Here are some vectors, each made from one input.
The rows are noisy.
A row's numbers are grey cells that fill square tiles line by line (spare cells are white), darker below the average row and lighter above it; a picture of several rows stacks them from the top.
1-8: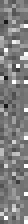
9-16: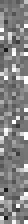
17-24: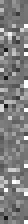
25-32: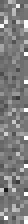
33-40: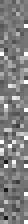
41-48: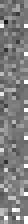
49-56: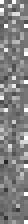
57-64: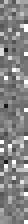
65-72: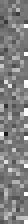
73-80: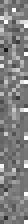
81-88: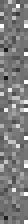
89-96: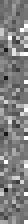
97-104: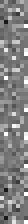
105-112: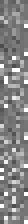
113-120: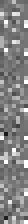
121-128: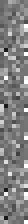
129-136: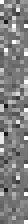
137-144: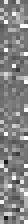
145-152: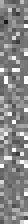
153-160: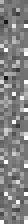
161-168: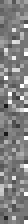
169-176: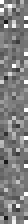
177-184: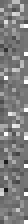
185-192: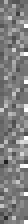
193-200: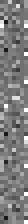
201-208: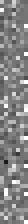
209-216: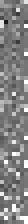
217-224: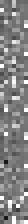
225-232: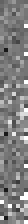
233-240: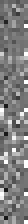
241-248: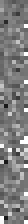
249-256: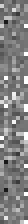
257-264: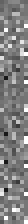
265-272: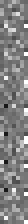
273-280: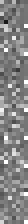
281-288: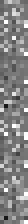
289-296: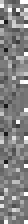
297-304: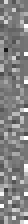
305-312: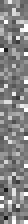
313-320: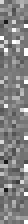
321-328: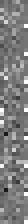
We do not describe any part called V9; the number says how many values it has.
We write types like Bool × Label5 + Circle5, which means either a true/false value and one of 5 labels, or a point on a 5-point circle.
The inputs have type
Bool × V9 + Line11.
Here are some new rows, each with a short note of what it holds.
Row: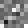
a point on an 11-point line
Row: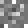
a true/false value and a value of V9
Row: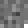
a point on an 11-point line
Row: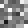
a point on an 11-point line
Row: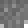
a point on an 11-point line
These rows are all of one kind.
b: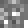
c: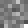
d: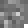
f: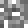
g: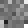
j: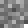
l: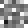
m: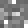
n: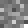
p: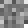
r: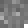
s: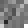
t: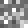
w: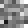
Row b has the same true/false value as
m, n, r and s.
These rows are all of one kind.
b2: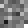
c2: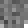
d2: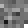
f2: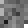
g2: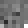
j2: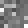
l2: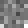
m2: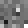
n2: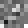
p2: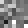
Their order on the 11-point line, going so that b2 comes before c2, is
j2, b2, f2, d2, n2, m2, g2, c2, p2, l2.
